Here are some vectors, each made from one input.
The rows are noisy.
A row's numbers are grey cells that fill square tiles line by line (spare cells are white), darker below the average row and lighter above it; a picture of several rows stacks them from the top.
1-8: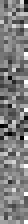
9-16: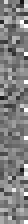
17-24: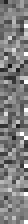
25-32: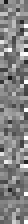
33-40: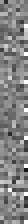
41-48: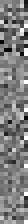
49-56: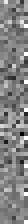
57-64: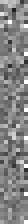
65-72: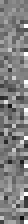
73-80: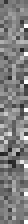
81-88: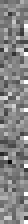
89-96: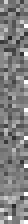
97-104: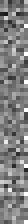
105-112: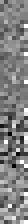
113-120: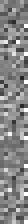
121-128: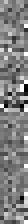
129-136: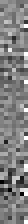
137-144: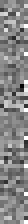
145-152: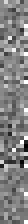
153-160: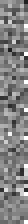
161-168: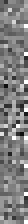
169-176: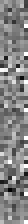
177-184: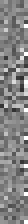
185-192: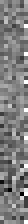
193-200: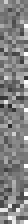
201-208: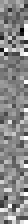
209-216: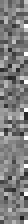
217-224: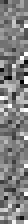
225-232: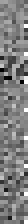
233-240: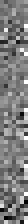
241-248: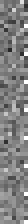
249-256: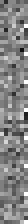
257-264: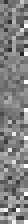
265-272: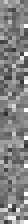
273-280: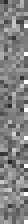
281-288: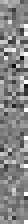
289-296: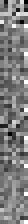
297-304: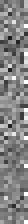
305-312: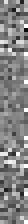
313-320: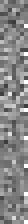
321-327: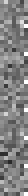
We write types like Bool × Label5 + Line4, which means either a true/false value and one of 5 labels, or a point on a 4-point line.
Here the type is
(Bool × Bool × Bool + Line10) × Line10.
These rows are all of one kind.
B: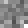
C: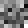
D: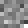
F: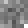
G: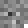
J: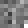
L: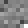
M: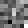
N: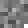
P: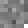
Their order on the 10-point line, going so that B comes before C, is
G, J, M, L, D, N, P, B, F, C.
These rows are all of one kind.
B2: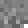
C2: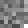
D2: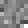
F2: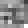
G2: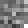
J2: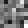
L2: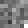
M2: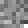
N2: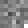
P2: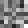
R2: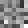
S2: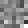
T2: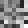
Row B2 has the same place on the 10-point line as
D2, P2, R2 and T2.
